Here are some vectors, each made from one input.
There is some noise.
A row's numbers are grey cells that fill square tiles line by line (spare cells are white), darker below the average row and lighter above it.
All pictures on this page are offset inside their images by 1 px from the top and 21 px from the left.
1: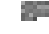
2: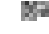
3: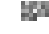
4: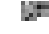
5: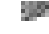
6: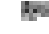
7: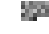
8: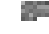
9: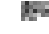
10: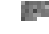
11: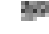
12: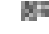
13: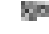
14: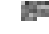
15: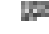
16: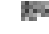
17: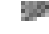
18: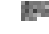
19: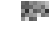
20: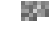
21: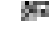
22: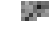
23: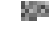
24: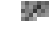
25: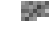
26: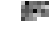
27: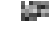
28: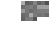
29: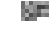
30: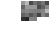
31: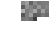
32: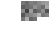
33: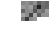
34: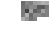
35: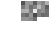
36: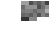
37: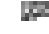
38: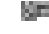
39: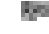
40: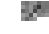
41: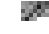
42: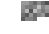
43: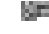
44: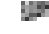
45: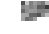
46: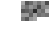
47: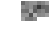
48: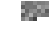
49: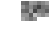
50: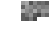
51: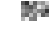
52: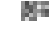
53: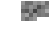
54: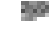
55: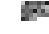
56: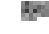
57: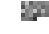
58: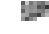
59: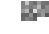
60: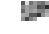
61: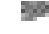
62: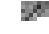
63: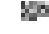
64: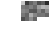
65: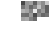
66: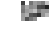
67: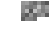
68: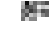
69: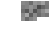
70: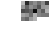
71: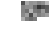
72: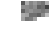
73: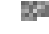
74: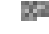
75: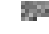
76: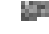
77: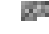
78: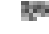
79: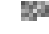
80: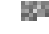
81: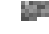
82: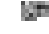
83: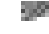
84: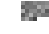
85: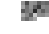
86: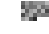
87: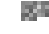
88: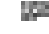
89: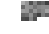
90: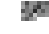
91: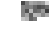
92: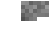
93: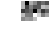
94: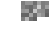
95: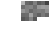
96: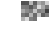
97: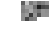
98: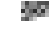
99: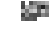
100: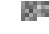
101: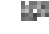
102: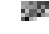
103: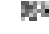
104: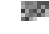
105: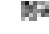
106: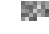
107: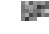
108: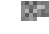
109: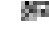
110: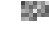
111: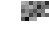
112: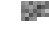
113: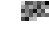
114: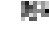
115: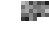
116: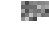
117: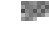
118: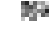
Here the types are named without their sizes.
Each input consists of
a point on a line.
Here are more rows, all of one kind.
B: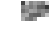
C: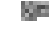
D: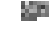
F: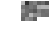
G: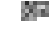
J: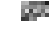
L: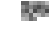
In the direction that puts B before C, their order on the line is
B, L, C, D, F, J, G.
